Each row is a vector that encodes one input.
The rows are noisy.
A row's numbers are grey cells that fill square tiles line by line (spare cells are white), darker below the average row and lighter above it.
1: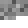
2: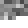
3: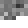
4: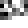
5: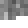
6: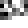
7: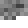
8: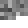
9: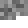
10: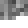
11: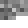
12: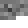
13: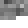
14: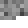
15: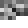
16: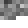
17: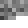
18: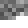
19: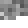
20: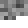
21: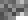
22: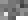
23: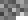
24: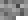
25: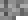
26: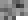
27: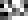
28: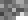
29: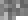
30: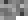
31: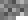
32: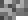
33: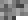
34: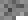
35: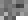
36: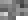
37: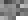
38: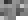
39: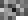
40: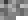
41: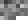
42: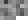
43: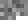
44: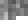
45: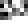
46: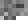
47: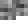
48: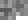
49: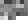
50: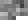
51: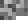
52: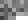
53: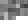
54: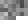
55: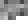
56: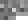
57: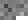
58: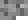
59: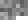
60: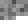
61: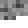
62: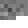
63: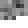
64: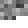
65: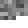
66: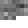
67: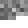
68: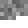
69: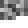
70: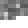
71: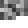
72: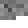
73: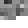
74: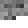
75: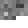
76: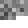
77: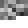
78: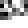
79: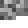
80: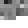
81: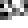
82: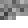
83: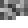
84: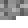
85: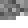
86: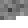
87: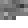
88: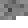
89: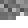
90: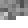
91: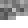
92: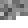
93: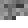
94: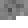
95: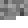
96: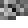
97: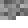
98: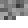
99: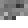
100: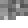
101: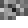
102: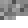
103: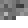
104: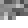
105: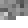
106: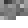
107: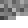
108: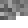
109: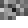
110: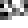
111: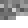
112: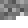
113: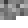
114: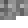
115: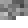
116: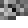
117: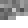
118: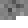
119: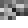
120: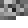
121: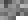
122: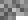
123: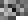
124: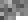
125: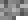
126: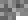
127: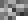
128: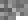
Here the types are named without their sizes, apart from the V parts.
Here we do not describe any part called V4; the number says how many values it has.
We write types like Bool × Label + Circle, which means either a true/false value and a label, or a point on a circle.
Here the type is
List(Bool × V4).
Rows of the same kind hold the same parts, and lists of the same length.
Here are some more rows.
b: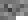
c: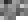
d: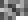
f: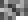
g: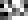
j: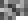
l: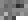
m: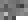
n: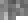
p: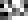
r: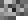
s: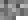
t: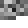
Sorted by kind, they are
b, c, l, m, s
d, f, j, r, t
g, p
n

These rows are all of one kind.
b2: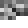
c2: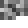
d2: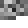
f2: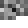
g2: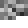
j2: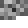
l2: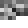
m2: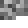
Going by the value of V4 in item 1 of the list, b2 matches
g2 and l2.
